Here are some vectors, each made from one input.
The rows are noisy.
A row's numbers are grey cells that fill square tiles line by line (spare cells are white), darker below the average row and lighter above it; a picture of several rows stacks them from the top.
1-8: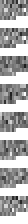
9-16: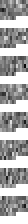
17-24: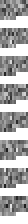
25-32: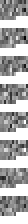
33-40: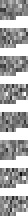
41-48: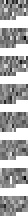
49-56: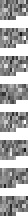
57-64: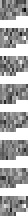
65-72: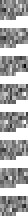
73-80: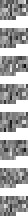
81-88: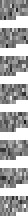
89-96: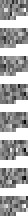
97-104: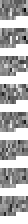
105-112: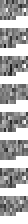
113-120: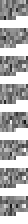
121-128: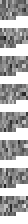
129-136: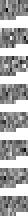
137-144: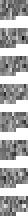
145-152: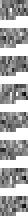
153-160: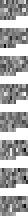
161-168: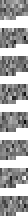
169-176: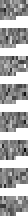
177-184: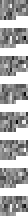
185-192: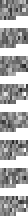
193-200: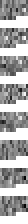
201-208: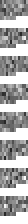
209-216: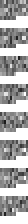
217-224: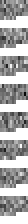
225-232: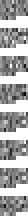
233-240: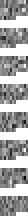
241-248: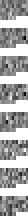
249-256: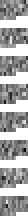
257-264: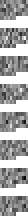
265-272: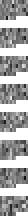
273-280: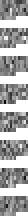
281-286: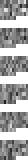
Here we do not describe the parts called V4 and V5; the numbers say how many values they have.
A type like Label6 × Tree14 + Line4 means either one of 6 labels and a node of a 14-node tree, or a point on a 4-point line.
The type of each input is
(Circle6 × V5 + Unit) × V4 + Line9.
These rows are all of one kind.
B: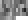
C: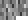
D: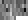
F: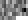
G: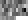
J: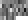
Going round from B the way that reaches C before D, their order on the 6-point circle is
B, C, D, F, G, J.
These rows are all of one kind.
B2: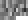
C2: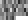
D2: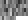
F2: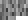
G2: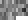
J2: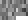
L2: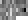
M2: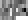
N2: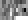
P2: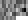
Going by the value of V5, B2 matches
G2, J2, M2 and P2.
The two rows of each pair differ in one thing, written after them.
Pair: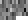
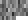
the value of V4
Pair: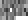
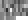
the value of V4
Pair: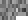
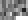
the place on the 6-point circle
